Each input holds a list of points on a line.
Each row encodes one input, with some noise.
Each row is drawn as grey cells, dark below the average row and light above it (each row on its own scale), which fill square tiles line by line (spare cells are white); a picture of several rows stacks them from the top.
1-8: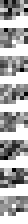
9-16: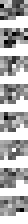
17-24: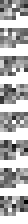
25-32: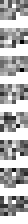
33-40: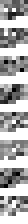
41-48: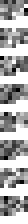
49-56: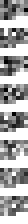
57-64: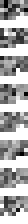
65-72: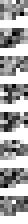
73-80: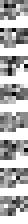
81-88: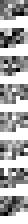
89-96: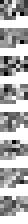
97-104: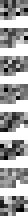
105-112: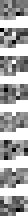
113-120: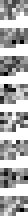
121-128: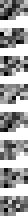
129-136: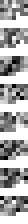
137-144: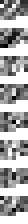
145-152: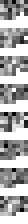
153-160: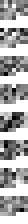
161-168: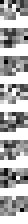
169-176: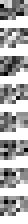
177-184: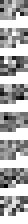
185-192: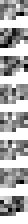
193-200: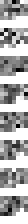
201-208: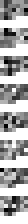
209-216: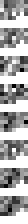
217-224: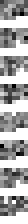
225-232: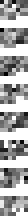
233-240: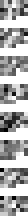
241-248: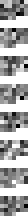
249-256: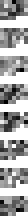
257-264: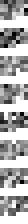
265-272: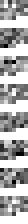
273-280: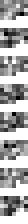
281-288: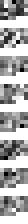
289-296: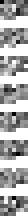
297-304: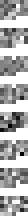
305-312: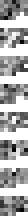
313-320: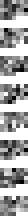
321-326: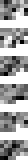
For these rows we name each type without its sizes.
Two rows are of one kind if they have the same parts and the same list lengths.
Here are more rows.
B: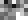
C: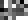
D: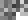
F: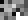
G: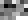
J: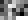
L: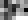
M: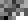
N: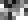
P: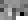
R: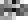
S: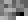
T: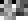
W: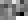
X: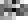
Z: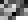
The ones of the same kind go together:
B, D, F, J, L, P
C, M
G, N, S, T, W, Z
R, X

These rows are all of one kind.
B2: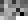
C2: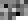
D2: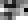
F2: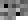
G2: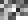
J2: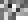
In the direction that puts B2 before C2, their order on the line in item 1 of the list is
J2, G2, B2, C2, F2, D2.
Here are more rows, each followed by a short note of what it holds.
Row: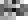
the empty list
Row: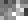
a list of three items
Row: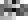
the empty list
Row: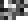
a list of one item
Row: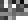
a list of one item
